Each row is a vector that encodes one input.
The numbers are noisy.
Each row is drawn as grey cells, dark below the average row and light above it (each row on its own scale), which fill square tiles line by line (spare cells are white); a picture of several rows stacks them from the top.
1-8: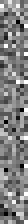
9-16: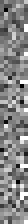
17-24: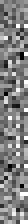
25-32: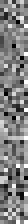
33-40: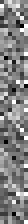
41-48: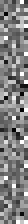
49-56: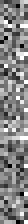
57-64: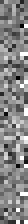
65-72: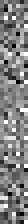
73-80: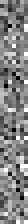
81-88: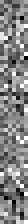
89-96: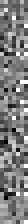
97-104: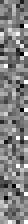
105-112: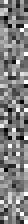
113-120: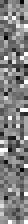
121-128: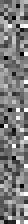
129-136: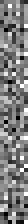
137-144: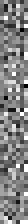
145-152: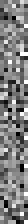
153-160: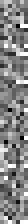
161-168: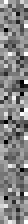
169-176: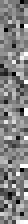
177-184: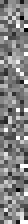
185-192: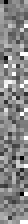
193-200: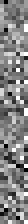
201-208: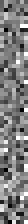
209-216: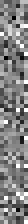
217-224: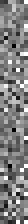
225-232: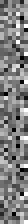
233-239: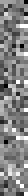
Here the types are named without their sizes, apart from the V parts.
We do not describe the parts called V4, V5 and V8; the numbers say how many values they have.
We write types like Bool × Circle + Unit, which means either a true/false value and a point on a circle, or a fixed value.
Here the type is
(Bool × V8 + (Line + V5) × V4) × Label.
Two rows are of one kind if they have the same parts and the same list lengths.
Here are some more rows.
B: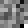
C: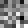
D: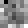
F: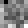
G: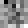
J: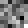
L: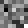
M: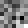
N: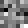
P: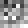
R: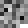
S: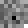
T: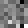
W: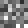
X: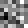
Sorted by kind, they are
B, F, L, N, X
C, J, M, R, T, W
D, G, P, S

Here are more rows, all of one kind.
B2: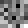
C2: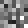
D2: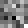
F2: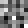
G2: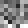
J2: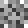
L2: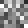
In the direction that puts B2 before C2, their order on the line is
J2, D2, B2, L2, C2, G2, F2.
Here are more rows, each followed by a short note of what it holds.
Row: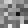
a label, a point on a line and a value of V4
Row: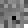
a label, a value of V4 and a value of V5
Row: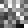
a label, a point on a line and a value of V4
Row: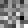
a label, a true/false value and a value of V8
